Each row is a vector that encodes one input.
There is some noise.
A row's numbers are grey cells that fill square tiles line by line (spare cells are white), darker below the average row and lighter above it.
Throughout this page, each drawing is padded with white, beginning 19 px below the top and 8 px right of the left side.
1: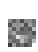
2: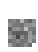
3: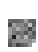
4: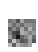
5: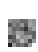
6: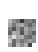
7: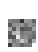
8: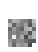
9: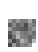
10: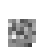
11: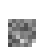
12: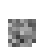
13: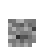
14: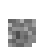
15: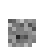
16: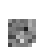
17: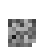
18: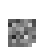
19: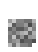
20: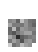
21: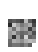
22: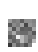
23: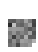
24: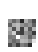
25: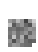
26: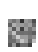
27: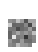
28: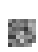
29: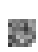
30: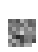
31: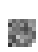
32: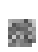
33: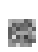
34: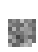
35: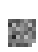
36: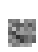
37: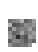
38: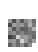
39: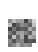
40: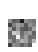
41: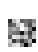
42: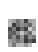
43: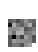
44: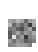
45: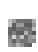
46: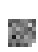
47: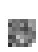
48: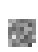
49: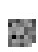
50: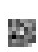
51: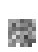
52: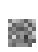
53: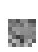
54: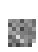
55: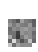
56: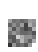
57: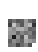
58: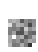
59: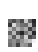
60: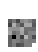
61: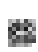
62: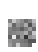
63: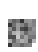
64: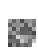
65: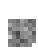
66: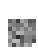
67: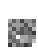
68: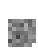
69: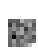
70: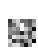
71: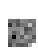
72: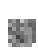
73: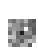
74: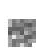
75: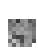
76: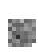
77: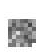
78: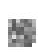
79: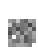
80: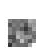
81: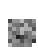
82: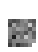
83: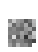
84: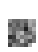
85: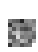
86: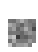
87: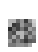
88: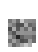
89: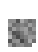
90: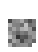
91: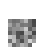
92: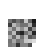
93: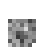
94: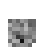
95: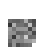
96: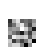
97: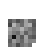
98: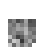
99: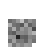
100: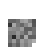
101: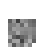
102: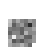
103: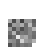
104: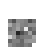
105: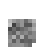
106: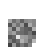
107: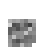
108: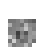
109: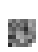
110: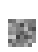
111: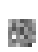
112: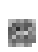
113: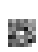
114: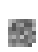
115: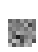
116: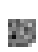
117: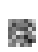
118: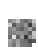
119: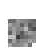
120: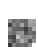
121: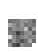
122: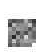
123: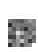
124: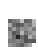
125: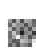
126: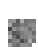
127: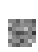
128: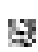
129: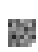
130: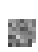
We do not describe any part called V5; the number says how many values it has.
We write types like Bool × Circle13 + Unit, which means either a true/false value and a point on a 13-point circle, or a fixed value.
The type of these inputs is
List2(Bool × V5).
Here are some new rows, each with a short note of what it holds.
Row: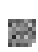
a list of one item
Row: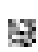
the empty list
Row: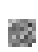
a list of two items
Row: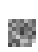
a list of one item
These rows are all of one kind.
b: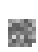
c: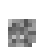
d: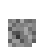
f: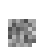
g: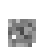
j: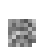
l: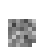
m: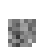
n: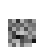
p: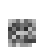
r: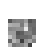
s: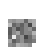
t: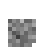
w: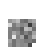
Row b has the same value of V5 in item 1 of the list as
c, d, m and t.
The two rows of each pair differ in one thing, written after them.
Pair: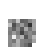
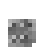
the true/false value in item 2 of the list
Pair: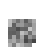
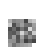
the value of V5 in item 2 of the list
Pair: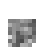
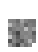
the value of V5 in item 1 of the list
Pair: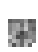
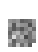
the true/false value in item 1 of the list
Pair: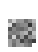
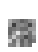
the value of V5 in item 1 of the list
